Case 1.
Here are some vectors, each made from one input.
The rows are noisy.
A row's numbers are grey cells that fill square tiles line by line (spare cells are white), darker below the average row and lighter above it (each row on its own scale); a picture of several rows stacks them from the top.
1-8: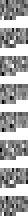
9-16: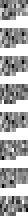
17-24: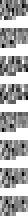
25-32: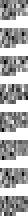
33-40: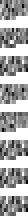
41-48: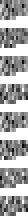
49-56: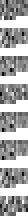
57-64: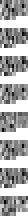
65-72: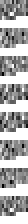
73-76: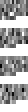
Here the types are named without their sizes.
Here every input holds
a point on a circle.
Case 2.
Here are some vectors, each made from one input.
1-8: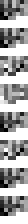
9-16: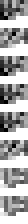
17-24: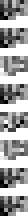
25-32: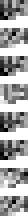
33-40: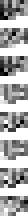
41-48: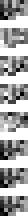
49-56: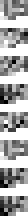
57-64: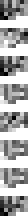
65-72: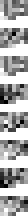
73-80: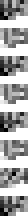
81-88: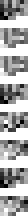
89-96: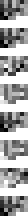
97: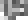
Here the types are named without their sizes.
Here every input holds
a label.
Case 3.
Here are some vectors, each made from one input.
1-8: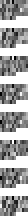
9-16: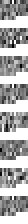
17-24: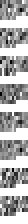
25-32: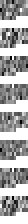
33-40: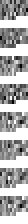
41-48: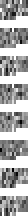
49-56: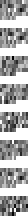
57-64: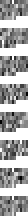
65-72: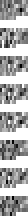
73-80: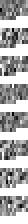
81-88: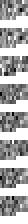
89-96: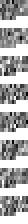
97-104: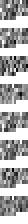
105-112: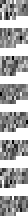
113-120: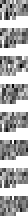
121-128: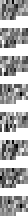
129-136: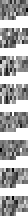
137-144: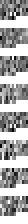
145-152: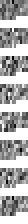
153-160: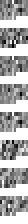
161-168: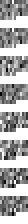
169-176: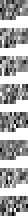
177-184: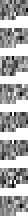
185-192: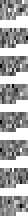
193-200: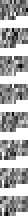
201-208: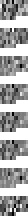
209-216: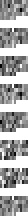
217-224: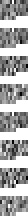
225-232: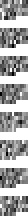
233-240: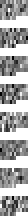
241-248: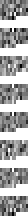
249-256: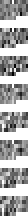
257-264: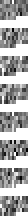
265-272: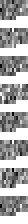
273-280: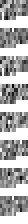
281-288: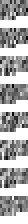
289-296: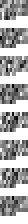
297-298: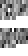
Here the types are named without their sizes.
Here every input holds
a point on a circle.
